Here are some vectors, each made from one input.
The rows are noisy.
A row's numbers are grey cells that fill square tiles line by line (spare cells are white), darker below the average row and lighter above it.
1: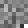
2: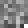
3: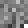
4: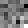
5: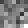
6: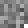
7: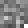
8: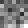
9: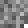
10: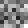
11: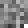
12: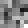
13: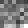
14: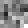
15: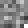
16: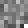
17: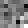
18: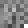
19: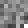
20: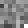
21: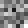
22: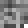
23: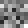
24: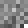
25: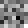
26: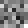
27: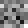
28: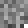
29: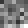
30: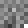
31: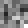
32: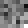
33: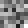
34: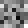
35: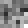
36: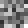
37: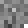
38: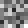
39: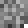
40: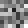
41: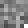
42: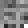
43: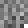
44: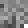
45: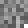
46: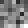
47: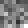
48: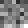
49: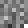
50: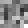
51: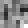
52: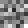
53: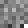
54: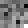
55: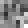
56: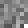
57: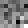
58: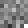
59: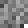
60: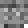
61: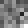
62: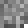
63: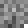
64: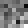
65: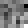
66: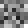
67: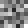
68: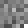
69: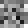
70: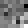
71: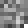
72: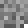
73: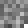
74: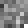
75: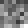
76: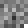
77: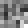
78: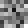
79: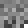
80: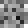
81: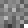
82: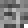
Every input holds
either a point on a 4-point line and a true/false value, or a point on a 5-point line.
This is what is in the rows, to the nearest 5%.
About 50% of them hold a point on a 4-point line and a true/false value. The rest hold a point on a 5-point line.
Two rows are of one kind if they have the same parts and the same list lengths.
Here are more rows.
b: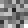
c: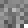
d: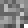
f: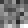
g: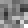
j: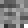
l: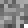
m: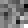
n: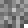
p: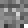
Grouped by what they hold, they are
b, f, g, m
c, d, j, l, n, p

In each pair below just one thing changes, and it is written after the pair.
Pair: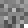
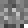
the true/false value
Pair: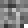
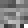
the place on the 4-point line
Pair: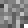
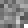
the place on the 4-point line
